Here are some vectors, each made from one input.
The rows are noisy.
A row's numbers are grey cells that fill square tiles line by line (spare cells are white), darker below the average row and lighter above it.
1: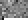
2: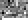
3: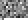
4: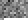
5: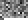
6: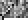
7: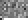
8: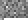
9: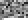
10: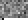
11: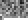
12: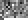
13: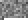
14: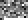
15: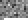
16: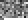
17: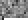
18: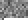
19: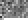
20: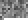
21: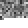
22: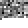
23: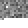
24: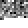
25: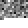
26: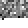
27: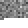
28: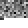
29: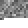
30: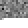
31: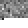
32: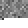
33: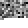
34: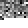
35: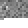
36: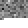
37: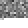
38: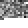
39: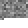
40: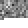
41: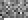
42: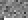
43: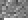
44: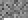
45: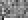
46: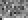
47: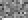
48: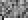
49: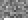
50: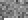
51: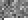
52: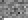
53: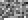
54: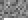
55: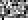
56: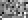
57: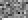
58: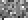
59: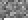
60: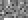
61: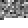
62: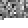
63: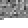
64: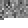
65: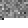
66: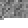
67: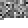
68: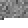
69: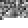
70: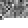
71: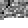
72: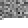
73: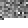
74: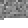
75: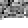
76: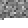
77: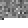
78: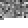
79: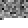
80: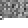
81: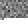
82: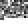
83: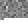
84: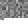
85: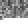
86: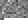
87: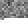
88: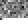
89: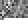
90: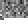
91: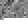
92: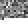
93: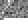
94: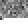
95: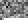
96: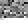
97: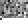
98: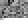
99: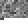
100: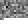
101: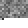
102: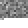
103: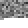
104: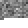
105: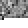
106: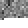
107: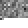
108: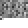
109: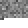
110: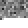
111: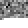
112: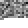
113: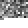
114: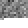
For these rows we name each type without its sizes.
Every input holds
a true/false value, together with a list of points on a line.
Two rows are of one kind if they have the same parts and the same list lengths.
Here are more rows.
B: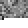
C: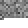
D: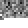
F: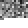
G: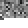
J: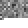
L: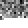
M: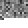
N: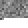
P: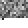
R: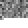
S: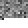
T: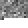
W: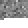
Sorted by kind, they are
B, D, G, M, P, S, T
C, F, L, N, R, W
J

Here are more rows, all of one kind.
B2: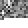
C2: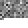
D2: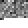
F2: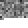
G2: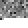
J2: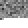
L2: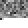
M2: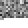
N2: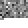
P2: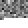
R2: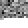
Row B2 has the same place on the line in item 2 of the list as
F2 and J2.
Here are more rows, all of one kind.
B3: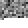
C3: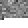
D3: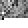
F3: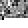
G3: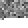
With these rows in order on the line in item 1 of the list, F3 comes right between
C3 and G3.
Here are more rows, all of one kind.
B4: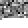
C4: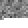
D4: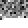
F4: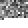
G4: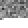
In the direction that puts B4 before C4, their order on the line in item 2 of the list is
B4, D4, C4, F4, G4.
